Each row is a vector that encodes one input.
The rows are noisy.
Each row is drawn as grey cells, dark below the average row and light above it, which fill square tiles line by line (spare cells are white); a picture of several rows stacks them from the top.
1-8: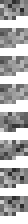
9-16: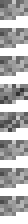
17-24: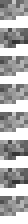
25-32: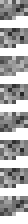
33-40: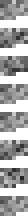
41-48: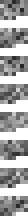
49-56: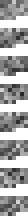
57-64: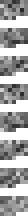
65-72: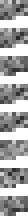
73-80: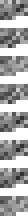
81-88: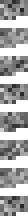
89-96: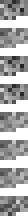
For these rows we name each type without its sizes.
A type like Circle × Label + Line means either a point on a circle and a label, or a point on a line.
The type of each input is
Label.
